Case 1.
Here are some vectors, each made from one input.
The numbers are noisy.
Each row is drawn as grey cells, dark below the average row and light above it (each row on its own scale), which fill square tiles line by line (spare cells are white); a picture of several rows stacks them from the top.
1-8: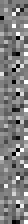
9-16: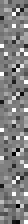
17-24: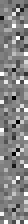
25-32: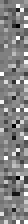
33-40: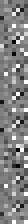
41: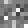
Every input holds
a point on a 5-point line.
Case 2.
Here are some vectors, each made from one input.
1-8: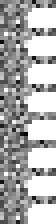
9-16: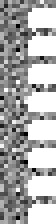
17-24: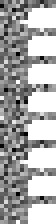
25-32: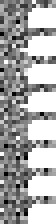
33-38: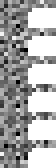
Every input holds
three true/false values.
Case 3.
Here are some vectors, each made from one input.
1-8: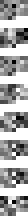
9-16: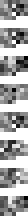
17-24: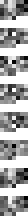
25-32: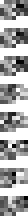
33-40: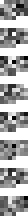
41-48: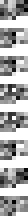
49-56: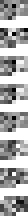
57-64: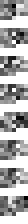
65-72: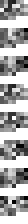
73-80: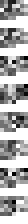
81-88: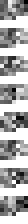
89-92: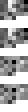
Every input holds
a point on a 10-point circle.
